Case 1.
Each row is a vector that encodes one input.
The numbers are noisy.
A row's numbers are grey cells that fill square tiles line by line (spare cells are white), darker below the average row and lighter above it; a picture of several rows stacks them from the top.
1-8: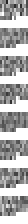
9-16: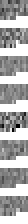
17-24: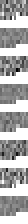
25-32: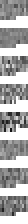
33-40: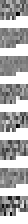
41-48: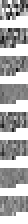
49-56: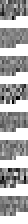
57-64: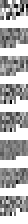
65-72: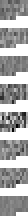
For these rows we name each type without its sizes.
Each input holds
either a fixed value, or a label and four true/false values.
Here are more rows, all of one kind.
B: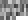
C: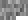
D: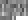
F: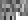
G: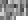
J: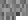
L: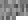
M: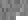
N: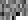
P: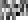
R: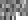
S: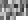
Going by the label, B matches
C, G and N.
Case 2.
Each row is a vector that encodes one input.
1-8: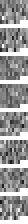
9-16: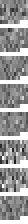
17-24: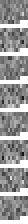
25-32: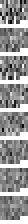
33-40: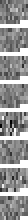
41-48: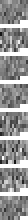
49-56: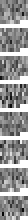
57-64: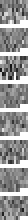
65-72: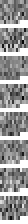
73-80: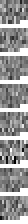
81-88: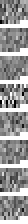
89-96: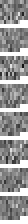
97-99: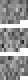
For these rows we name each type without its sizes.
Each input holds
either a label, or a point on a line.
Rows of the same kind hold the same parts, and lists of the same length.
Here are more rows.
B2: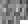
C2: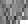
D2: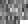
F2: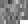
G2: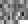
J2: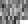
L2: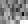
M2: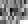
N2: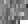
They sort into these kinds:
B2, C2, D2, F2, J2, N2
G2, L2, M2

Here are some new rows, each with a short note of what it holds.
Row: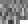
a label
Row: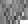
a label
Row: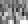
a point on a line
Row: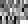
a label
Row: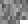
a label
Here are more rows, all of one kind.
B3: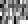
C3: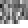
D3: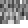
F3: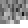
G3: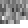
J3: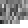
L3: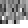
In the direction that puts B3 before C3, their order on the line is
J3, L3, G3, F3, D3, B3, C3.
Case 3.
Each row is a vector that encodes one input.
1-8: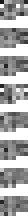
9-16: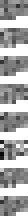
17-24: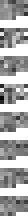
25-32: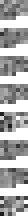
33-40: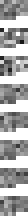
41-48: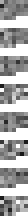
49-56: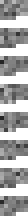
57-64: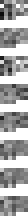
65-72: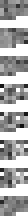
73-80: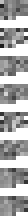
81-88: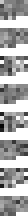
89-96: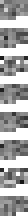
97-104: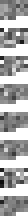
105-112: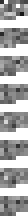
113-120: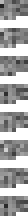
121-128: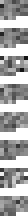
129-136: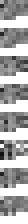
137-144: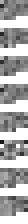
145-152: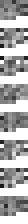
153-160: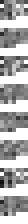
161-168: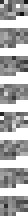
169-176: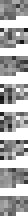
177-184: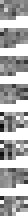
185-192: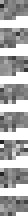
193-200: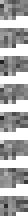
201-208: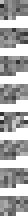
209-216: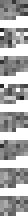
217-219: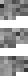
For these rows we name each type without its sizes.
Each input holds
either a point on a line, or four true/false values.
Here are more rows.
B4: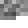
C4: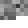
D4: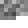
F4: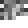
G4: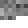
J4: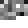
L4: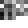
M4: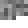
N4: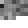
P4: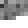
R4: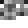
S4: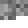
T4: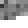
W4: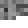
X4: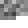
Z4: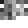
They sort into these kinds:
B4, C4, D4, G4, M4, N4, P4, S4, T4, W4, X4
F4, J4, L4, R4, Z4

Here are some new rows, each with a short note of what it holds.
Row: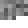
four true/false values
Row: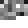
a point on a line
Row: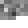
four true/false values
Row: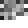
a point on a line
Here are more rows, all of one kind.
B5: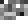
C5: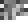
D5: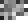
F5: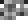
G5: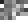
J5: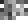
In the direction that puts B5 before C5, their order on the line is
B5, F5, J5, G5, C5, D5.
